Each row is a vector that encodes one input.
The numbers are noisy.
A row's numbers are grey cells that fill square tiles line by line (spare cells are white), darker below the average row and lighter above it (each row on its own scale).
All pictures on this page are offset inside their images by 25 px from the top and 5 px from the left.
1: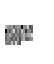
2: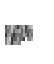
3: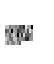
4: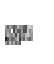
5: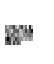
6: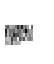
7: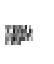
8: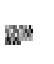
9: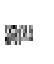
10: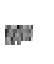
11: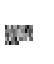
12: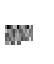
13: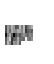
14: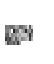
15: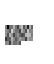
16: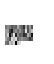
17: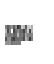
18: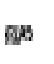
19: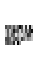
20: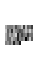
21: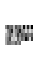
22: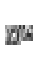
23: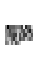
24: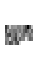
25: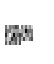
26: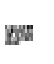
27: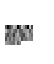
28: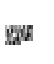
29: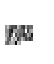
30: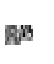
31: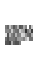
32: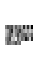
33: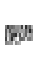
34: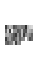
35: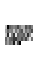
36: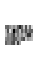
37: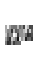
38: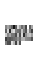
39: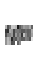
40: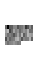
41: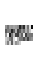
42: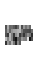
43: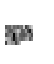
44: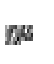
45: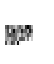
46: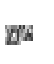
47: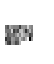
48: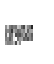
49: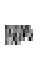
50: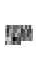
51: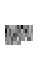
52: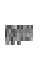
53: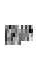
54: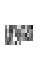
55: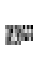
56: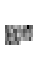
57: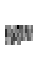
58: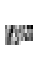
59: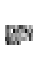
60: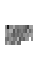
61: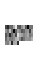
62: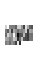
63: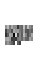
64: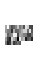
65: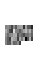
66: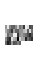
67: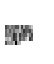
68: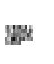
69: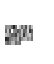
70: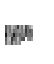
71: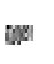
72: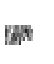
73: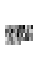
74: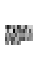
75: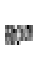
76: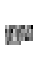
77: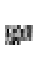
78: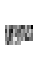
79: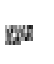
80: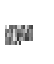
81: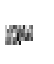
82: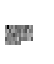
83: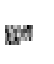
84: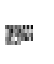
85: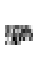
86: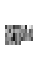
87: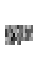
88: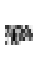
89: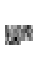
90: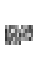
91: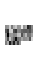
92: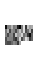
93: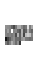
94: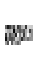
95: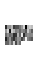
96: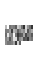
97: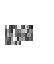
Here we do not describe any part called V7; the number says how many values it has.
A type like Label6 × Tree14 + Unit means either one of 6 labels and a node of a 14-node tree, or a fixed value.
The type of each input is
(Bool × Circle6 + Unit) × V7.
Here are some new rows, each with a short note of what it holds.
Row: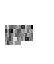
a value of V7
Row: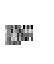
a value of V7
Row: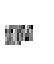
a value of V7
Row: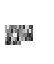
a value of V7
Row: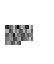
a point on a 6-point circle, a true/false value and a value of V7
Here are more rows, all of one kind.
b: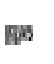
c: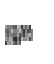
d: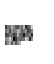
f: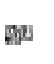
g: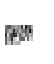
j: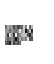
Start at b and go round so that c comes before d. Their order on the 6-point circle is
b, f, g, c, j, d.
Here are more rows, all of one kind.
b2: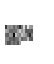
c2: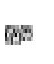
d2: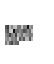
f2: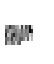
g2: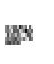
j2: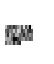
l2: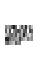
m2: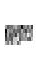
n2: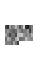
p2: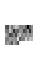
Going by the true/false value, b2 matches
f2, j2 and n2.
